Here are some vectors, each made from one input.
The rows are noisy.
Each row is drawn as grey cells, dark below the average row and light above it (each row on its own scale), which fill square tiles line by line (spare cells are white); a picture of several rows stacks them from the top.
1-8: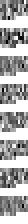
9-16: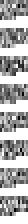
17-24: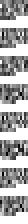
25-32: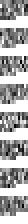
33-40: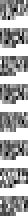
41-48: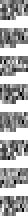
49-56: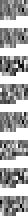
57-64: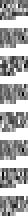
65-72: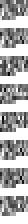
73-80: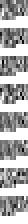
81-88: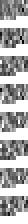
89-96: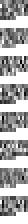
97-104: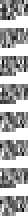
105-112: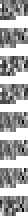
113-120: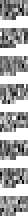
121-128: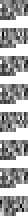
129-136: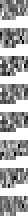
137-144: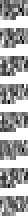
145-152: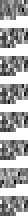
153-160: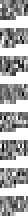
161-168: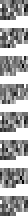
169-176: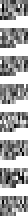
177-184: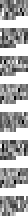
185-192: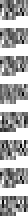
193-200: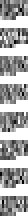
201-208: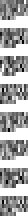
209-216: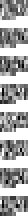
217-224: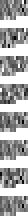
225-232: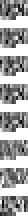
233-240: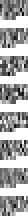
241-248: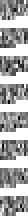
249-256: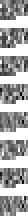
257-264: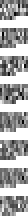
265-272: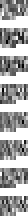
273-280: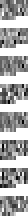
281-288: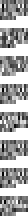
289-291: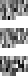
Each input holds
either a point on a 20-point circle, or one of 4 labels.
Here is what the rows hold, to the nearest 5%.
About 90% of them hold a point on a 20-point circle. The rest hold one of 4 labels.
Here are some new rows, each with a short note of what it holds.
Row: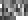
a point on a 20-point circle
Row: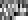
one of 4 labels
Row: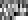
one of 4 labels
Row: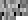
one of 4 labels
